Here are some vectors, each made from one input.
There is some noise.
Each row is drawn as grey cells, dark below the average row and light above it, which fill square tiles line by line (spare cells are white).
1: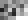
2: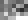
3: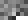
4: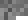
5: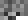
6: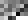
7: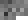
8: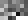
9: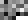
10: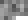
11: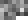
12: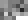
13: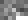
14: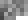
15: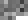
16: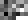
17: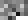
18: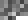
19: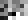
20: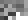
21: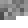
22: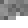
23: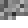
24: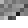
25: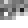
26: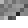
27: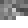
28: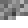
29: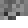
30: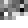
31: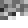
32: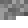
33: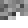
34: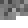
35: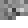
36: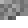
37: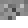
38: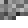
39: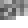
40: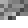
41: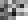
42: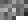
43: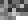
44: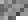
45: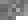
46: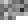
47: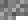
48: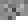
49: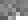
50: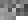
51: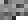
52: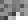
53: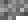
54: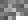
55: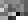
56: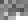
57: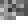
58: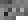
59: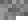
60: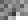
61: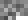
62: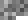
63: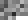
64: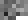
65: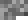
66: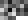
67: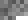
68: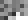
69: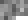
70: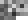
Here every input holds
a node of a 10-node tree and a true/false value.
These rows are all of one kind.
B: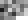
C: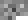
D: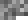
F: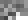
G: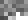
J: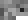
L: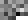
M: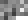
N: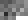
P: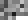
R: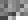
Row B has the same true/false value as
C, J and L.
